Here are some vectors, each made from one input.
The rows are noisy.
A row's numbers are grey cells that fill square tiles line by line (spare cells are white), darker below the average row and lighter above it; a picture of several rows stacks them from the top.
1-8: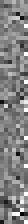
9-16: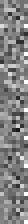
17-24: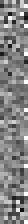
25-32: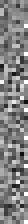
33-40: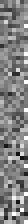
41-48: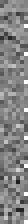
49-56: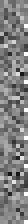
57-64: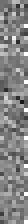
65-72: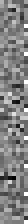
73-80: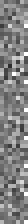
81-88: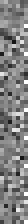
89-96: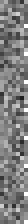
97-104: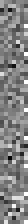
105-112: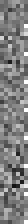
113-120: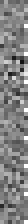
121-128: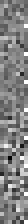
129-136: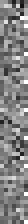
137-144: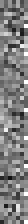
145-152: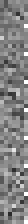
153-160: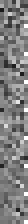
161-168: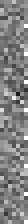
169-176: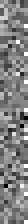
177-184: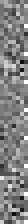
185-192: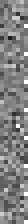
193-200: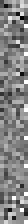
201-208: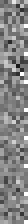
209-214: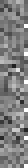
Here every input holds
three true/false values, together with either a point on a 10-point circle, or one of 8 labels.
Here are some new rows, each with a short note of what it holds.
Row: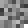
a point on a 10-point circle and three true/false values
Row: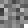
a point on a 10-point circle and three true/false values
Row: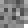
a point on a 10-point circle and three true/false values
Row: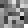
a point on a 10-point circle and three true/false values
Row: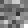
one of 8 labels and three true/false values
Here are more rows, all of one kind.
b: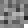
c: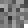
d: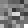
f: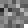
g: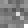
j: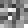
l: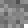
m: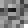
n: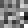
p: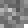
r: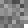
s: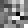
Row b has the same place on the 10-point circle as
f, j, l and s.
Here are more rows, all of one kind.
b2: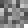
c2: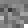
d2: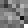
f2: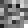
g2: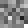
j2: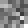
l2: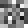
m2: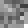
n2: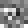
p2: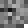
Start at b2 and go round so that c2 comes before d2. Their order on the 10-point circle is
b2, l2, g2, j2, f2, m2, c2, n2, d2, p2.
